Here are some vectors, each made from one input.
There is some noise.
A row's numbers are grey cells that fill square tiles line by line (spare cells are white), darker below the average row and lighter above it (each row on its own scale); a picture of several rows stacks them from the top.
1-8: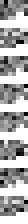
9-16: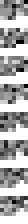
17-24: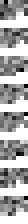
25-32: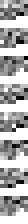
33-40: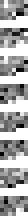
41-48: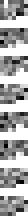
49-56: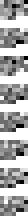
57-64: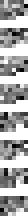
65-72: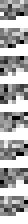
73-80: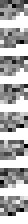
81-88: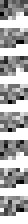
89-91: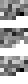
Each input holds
either a node of an 8-node tree and a true/false value, or a node of a 9-node tree.
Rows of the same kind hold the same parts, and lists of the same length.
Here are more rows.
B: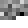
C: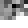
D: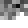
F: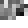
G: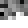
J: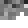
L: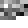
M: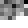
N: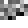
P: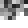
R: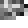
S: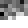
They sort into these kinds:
B, F, L, N, R
C, D, G, J, M, P, S

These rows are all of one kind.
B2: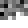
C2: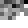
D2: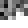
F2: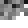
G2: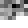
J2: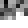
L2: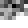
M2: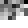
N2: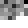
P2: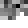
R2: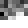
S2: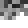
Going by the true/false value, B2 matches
D2, J2 and R2.
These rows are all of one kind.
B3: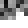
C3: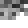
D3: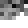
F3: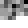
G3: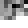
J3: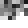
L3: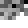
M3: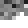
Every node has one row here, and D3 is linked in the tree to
L3 and M3.
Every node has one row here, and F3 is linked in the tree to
G3 and L3.
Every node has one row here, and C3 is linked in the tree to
L3.
